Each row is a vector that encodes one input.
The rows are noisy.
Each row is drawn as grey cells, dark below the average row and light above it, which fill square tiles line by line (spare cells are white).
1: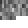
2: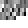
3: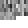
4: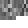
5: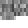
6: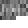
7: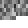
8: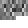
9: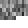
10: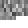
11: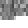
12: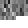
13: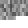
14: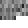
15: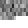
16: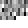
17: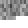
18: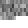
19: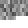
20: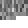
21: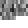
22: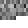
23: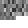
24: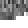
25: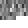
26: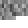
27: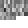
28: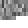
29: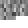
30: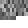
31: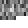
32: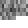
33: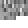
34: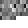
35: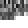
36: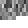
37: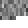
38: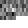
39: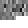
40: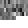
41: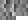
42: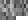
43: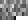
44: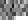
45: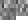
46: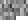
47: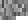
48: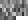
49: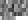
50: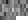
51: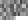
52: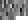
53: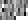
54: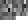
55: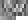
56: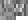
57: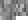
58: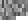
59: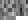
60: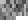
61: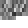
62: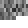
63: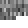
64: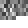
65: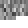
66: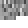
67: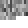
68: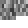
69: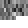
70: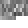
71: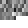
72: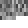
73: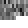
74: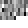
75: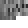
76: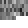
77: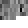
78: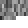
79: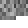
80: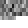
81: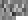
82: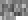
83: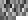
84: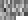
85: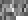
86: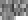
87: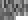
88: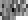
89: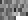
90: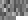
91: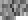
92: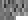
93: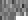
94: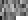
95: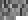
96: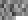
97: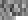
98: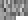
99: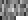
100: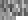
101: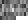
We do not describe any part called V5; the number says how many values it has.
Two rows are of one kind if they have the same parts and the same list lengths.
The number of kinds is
3.
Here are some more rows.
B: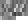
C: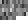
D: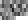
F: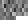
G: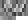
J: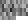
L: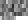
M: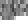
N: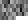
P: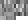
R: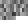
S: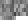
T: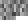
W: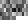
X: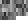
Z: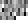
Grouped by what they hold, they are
B, D, G, J, L, M, P, R, S, T
C, F, N, W, X
Z

